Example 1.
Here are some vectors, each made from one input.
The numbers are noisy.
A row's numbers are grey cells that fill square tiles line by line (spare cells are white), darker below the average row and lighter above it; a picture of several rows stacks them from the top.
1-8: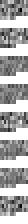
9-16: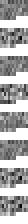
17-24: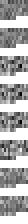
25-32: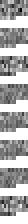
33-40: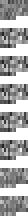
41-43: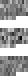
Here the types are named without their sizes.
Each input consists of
a point on a line.
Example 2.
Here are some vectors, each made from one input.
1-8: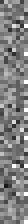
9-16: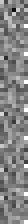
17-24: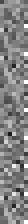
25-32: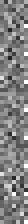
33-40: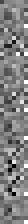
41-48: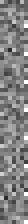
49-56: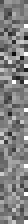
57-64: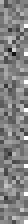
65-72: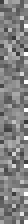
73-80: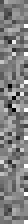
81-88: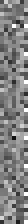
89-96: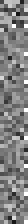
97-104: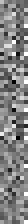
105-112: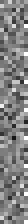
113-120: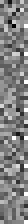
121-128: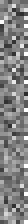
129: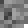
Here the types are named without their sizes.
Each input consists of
a point on a line.
